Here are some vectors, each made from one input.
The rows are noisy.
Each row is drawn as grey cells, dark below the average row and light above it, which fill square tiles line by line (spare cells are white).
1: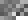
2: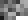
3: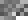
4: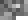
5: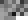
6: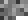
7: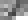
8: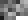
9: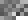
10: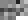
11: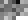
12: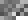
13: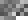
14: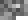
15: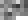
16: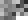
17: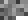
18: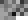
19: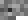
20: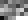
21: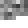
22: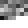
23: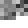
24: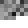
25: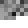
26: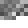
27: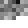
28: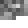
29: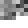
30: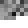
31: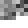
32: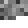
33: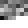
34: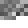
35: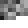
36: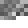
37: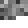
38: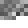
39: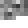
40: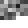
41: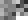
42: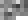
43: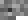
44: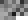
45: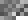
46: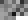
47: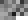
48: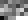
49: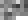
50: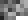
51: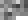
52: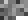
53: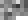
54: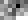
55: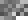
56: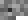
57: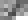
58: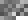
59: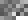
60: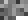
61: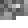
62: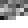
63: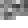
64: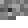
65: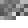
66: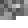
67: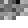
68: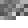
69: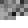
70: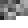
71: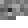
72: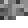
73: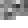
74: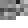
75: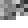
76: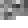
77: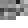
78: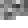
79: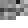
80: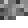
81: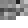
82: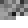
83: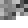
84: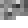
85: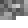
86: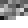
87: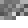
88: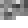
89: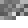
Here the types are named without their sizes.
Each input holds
a label and a true/false value.
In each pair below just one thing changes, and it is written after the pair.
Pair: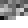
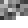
the label
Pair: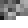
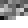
the true/false value
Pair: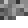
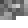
the label
